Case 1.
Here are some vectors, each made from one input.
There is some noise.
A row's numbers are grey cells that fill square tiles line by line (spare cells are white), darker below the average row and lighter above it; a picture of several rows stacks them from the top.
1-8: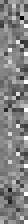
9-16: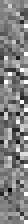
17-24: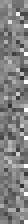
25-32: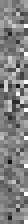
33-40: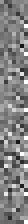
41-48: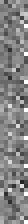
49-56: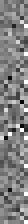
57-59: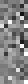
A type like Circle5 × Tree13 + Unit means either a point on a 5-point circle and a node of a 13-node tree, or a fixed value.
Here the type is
List2(Line7).
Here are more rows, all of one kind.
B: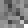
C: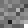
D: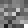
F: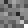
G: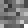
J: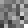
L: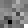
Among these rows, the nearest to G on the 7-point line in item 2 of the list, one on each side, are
J and L.
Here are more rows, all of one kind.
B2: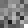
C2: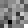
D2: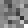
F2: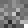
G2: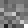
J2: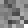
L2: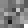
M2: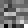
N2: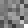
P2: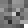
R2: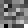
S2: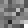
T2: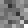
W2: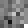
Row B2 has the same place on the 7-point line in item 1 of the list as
C2, F2, P2 and W2.
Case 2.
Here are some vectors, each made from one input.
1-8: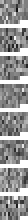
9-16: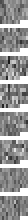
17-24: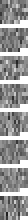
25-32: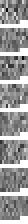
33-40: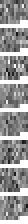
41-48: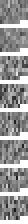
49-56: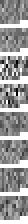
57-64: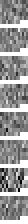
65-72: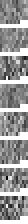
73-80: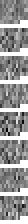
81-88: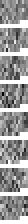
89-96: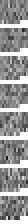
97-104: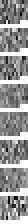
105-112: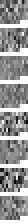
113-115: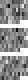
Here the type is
Circle6 + Circle13 + Unit.
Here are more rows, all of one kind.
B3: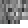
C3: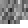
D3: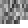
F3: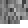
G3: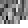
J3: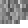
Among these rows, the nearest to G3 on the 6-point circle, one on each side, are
C3 and D3.
